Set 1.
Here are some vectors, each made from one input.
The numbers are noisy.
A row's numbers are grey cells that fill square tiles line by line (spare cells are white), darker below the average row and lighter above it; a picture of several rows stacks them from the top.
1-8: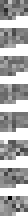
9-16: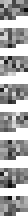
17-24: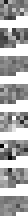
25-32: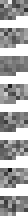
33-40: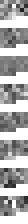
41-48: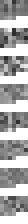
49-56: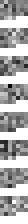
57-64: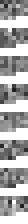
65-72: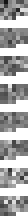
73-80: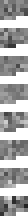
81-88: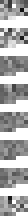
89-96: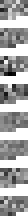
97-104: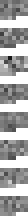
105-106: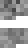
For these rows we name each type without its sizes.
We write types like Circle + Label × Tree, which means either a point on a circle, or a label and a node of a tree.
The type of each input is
(Bool × Bool × Bool × Bool + Unit) × Tree + Line.
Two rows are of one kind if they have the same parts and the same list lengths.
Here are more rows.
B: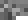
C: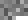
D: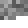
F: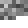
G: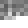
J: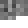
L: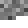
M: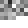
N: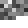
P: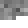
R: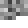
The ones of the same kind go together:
B, C, J, L, N, R
D, F, G, P
M

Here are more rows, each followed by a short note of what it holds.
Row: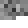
a node of a tree and four true/false values
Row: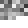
a point on a line
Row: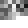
a point on a line
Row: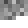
a node of a tree
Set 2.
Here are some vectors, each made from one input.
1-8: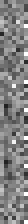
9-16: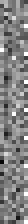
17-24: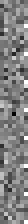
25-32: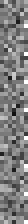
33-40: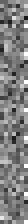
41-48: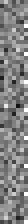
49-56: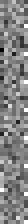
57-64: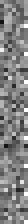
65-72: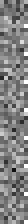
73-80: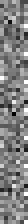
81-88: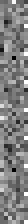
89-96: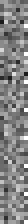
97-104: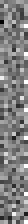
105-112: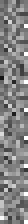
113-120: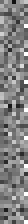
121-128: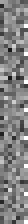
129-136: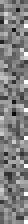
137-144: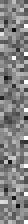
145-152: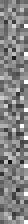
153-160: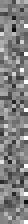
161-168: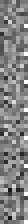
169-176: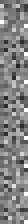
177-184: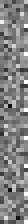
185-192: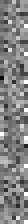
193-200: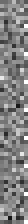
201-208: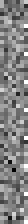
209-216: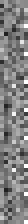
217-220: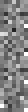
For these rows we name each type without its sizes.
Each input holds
a list of points on a line.
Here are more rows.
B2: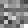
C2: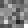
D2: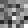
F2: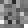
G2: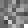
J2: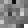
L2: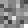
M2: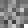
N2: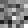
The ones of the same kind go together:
B2, C2, L2
D2, N2
F2, J2
G2, M2

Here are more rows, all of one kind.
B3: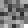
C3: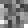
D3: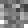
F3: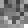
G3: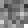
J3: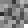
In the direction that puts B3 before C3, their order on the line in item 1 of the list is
B3, J3, F3, G3, D3, C3.
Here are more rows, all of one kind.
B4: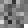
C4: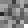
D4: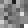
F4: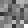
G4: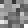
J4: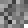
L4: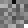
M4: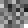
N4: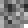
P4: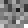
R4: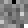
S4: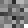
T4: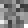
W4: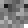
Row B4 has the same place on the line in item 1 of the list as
J4, M4, N4 and T4.
